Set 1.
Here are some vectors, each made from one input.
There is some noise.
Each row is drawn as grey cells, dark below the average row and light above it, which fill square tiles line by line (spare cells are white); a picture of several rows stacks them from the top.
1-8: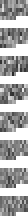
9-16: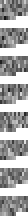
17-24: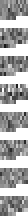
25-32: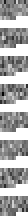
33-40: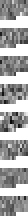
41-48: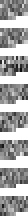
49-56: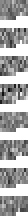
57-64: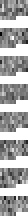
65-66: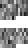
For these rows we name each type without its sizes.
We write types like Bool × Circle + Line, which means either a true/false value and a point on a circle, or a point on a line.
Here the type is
Line × (Tree + Unit).
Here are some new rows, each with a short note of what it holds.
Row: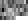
a point on a line
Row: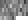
a point on a line and a node of a tree
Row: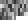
a point on a line
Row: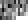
a point on a line
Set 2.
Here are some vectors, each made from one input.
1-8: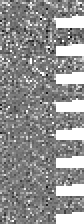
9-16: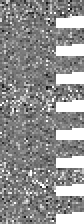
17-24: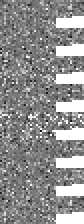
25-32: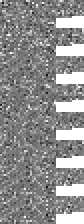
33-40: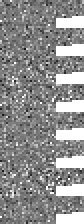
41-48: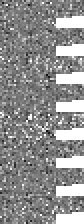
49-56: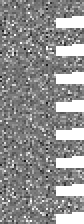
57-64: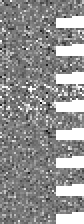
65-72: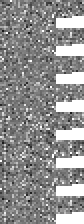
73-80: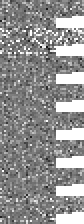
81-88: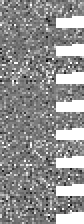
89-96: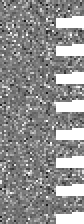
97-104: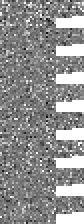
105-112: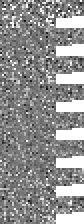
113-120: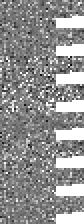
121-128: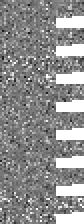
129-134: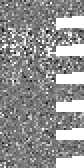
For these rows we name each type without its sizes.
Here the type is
List(Line).
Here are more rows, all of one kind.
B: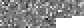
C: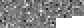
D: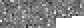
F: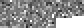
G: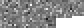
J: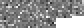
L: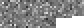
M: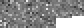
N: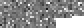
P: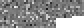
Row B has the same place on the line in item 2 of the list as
J and M.
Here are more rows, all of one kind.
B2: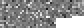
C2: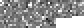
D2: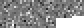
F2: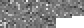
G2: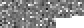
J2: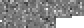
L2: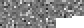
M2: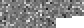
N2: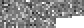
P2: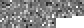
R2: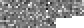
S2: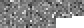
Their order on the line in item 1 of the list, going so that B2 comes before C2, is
G2, L2, D2, M2, B2, R2, P2, C2, S2, J2, F2, N2.
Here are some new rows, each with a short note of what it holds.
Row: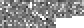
a list of one item
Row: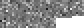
a list of one item
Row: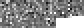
the empty list
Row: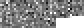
the empty list
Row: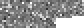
a list of one item
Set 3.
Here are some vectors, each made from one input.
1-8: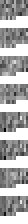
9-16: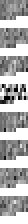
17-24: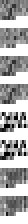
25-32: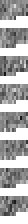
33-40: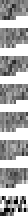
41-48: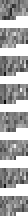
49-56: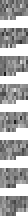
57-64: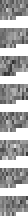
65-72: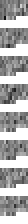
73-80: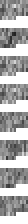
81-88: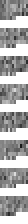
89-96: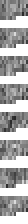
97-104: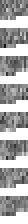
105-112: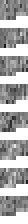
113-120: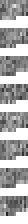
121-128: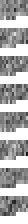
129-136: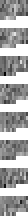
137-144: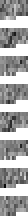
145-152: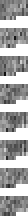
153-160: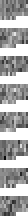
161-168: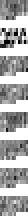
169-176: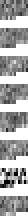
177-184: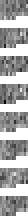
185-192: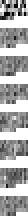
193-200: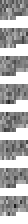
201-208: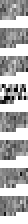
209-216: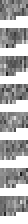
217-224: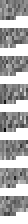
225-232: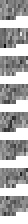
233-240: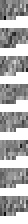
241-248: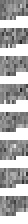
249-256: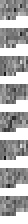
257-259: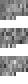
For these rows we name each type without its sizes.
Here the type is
Bool × Tree + Unit.
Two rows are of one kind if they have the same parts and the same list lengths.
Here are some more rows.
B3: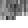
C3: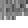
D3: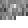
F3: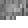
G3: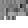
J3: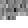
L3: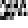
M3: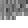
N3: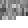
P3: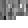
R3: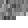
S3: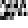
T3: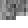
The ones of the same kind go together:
B3, C3, D3, F3, G3, J3, M3, N3, P3, R3, T3
L3, S3

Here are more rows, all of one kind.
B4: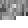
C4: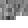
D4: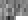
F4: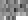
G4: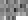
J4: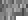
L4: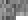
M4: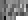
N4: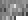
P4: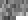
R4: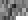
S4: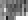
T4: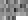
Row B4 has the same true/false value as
J4, M4 and N4.
